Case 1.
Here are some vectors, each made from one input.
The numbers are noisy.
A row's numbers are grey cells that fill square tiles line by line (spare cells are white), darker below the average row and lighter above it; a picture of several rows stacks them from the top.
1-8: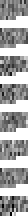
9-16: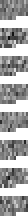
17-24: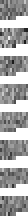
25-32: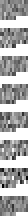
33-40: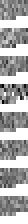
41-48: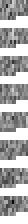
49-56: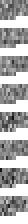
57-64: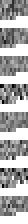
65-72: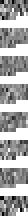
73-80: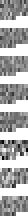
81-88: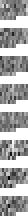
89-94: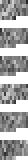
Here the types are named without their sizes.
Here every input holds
a list of points on a circle.
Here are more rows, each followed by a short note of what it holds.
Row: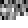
the empty list
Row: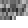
a list of two items
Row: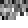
the empty list
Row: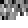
the empty list
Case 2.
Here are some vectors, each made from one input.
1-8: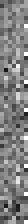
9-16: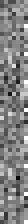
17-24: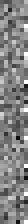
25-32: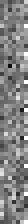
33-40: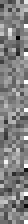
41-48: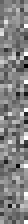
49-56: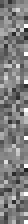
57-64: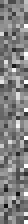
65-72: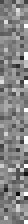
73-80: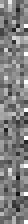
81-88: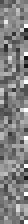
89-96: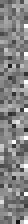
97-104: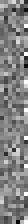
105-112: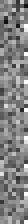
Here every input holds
either one of 9 labels, or a point on a 7-point line.
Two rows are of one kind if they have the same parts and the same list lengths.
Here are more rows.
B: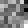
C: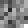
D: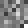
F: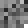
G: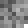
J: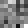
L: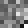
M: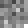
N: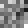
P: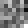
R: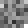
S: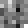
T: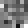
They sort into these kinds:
B, F, J, N, P, R, S, T
C, D, G, L, M

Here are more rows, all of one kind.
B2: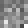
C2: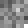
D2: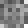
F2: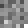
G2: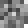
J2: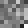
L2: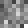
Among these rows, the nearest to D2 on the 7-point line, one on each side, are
C2 and G2.
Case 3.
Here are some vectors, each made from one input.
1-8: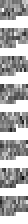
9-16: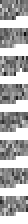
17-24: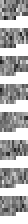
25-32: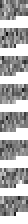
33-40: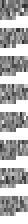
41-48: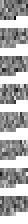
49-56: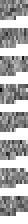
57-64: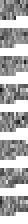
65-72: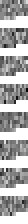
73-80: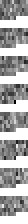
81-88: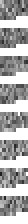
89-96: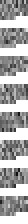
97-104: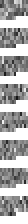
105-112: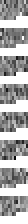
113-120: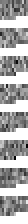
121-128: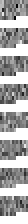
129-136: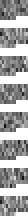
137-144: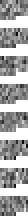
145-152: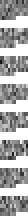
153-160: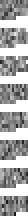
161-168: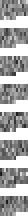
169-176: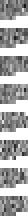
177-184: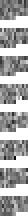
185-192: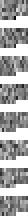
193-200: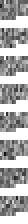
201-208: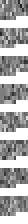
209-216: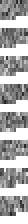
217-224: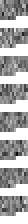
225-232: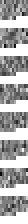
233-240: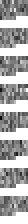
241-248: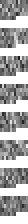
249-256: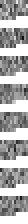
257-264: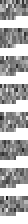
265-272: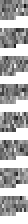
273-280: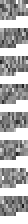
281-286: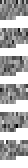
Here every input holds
one of 9 labels, together with either a point on an 18-point circle, or a fixed value.
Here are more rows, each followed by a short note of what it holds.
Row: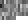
one of 9 labels
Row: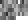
a point on an 18-point circle and one of 9 labels
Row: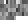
one of 9 labels
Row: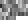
one of 9 labels
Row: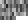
a point on an 18-point circle and one of 9 labels
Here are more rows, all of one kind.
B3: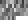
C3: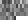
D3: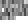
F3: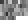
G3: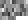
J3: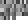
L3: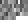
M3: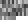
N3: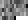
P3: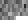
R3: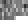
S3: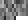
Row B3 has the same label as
D3, G3 and J3.
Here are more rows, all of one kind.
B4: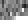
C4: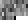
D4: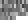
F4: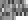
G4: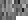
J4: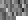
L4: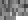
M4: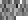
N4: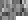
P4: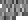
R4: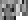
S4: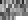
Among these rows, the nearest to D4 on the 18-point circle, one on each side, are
B4 and F4.
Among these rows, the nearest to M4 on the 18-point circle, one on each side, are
G4 and L4.
